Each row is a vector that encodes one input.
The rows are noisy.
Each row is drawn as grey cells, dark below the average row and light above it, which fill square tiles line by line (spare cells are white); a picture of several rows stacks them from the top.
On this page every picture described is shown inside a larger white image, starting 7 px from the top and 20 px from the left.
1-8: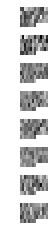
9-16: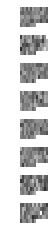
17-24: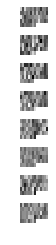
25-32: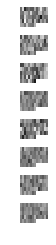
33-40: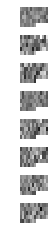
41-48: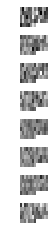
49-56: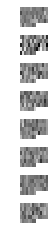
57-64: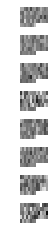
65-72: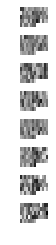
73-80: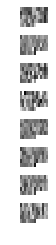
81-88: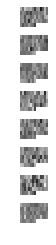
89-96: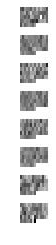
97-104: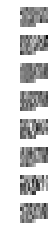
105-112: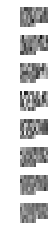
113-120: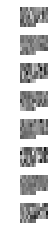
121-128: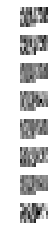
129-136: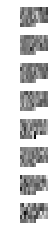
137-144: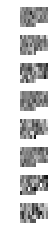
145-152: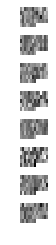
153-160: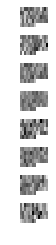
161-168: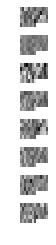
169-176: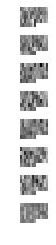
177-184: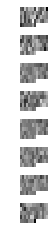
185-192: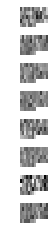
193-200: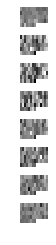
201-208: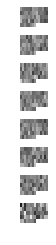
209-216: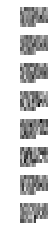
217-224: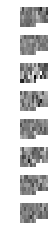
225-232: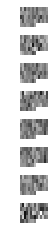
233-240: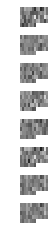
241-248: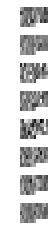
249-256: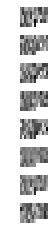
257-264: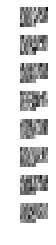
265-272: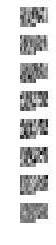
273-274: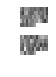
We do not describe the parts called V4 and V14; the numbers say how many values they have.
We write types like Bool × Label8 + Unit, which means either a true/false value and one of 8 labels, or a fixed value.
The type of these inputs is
Line10 × (Tree11 + V4) + V14.
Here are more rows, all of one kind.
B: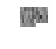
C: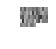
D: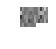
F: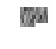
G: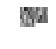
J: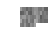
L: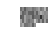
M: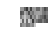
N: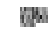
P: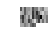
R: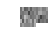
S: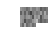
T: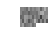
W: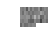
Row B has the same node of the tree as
F, J and S.
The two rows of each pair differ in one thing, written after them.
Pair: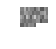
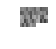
the node of the tree
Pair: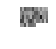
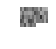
the place on the 10-point line
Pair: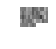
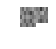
the node of the tree
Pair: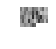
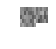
the place on the 10-point line
